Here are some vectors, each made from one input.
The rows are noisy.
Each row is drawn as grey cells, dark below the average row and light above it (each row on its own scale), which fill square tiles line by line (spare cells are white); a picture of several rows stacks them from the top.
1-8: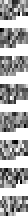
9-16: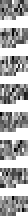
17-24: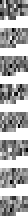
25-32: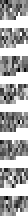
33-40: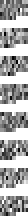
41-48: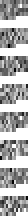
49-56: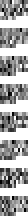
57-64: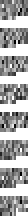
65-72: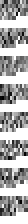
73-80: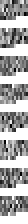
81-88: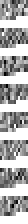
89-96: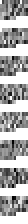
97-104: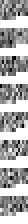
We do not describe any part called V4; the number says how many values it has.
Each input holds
a point on a 9-point circle, together with either three true/false values, or a value of V4.
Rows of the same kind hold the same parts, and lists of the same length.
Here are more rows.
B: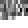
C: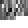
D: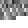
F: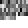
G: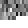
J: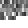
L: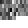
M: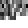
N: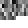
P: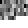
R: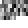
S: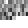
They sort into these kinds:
B, C, L, P, S
D, F, G, J, M, N, R

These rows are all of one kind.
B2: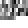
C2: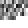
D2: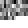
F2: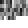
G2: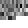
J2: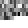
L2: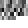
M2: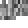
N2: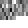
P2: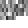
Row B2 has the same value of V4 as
C2, M2 and P2.
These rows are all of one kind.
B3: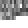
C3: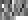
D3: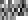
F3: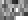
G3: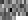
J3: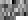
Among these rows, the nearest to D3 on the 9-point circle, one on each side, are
B3 and F3.
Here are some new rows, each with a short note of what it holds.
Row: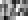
a point on a 9-point circle and a value of V4
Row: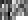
a point on a 9-point circle and a value of V4
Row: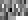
a point on a 9-point circle and a value of V4
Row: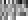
a point on a 9-point circle and three true/false values
